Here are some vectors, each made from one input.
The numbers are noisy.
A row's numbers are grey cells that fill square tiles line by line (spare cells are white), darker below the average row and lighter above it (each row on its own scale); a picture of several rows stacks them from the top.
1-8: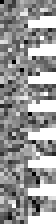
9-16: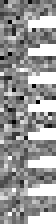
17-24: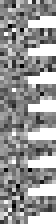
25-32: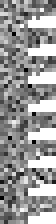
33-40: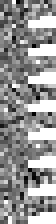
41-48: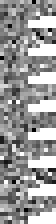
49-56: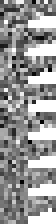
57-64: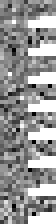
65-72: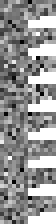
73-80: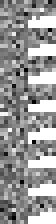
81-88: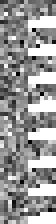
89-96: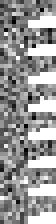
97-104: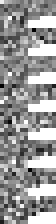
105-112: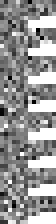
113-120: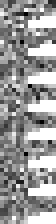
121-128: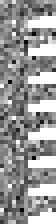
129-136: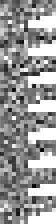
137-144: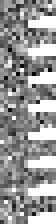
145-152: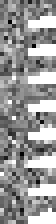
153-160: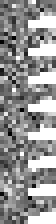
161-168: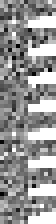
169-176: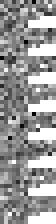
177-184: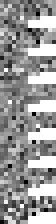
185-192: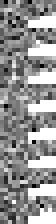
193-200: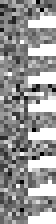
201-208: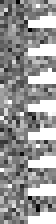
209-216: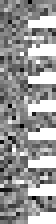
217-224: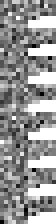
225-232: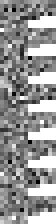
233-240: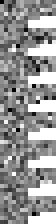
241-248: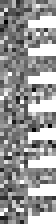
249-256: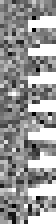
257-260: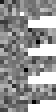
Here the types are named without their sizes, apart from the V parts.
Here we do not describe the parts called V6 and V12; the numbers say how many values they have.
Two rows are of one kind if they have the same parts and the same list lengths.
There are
2 kinds of row.
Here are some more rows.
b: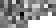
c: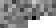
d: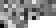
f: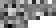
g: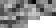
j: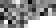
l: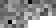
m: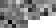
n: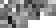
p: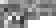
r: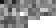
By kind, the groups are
b, c, d, g, j, l, n, p
f, m, r

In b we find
a point on a line, a true/false value and a value of V12.
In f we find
a true/false value, a value of V6 and a value of V12.
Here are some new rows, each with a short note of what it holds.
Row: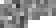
a point on a line, a true/false value and a value of V12
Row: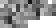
a point on a line, a true/false value and a value of V12
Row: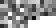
a true/false value, a value of V6 and a value of V12
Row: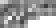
a point on a line, a true/false value and a value of V12
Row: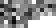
a point on a line, a true/false value and a value of V12
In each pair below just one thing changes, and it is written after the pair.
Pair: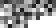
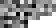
the true/false value
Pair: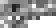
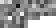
the value of V6
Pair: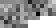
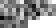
the true/false value
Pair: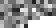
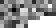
the value of V6
